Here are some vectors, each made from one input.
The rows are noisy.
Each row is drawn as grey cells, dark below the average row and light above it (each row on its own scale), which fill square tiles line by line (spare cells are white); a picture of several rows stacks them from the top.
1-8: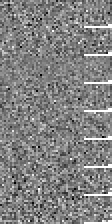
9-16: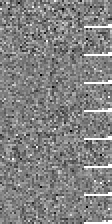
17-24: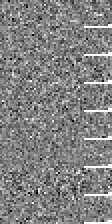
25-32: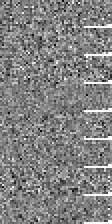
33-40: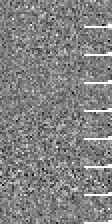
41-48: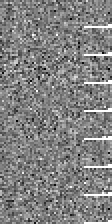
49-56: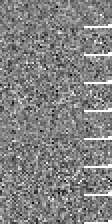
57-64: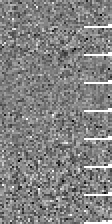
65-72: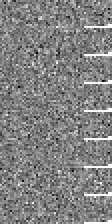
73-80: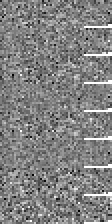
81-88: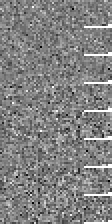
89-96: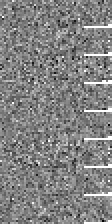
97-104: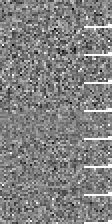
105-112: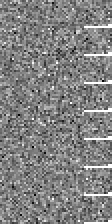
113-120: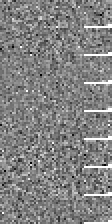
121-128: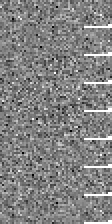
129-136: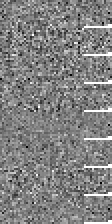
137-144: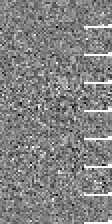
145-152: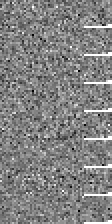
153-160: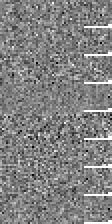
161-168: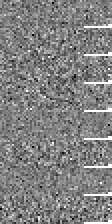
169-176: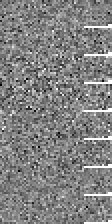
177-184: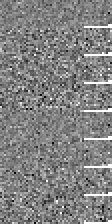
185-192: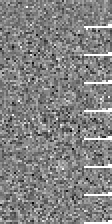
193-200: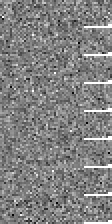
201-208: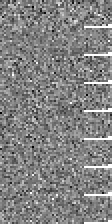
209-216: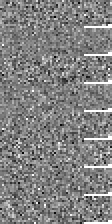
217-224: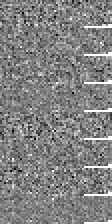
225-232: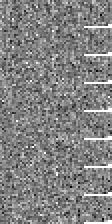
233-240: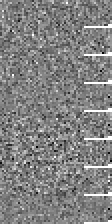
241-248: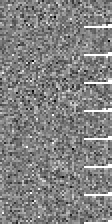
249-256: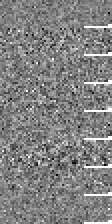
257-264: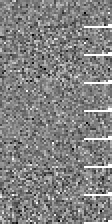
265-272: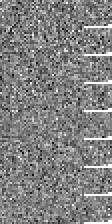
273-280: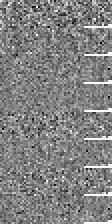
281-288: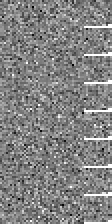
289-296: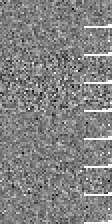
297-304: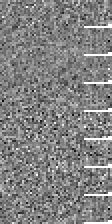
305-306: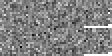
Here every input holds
a point on an 18-point circle and four true/false values, together with either a point on an 8-point circle, or a fixed value.
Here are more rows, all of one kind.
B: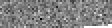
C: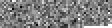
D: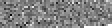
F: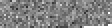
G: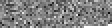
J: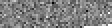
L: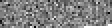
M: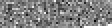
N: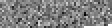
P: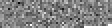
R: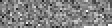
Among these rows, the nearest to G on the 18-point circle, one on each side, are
L and M.
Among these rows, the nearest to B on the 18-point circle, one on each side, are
J and R.
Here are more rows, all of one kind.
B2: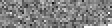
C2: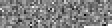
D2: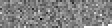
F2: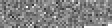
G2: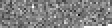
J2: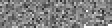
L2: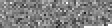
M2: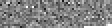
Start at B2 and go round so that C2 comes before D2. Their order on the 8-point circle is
B2, G2, C2, J2, L2, D2, M2, F2.
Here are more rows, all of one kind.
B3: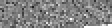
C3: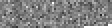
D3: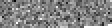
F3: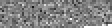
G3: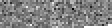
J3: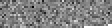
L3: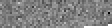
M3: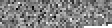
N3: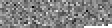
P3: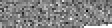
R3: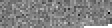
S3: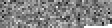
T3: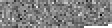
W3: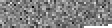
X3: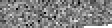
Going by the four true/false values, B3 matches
C3, F3, G3 and R3.
